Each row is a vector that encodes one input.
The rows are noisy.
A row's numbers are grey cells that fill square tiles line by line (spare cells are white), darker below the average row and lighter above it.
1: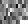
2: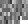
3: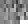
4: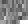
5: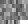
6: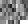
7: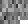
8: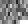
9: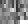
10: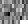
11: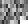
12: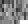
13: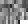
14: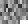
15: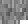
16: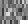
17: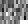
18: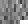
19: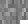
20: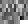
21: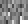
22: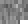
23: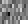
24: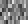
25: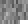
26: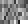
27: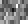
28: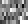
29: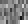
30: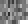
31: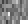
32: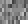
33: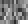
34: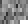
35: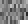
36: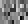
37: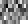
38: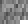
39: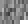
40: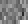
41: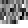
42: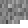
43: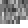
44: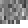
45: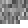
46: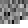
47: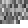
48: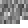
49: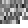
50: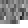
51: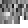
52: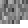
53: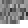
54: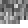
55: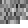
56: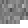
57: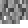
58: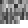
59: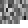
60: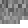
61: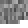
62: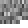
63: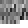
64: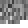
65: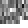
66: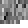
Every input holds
one of 5 labels.
